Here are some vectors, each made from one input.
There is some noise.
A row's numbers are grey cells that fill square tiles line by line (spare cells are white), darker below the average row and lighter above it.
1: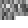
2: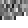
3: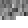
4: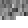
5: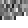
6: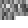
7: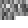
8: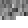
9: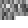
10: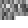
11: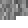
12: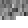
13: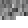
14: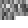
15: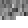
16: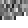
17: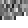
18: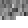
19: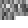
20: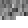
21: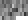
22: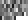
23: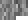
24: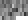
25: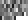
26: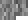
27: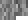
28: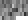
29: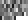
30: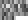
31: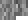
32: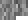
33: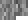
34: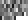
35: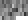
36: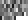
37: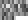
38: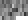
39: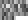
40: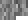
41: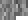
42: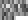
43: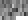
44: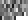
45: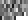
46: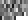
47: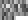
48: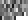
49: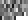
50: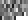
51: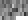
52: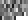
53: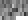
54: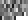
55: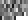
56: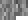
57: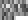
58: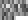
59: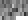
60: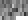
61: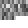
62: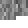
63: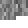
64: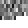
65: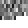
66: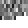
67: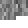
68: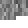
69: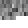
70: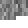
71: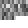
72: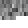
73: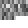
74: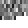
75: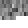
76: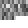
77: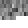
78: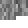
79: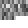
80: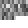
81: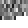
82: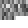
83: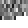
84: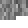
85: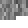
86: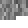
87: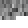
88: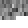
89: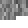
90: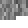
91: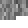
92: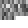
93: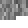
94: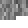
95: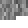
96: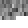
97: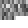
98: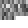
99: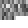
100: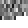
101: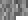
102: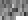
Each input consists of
a point on a 4-point line.
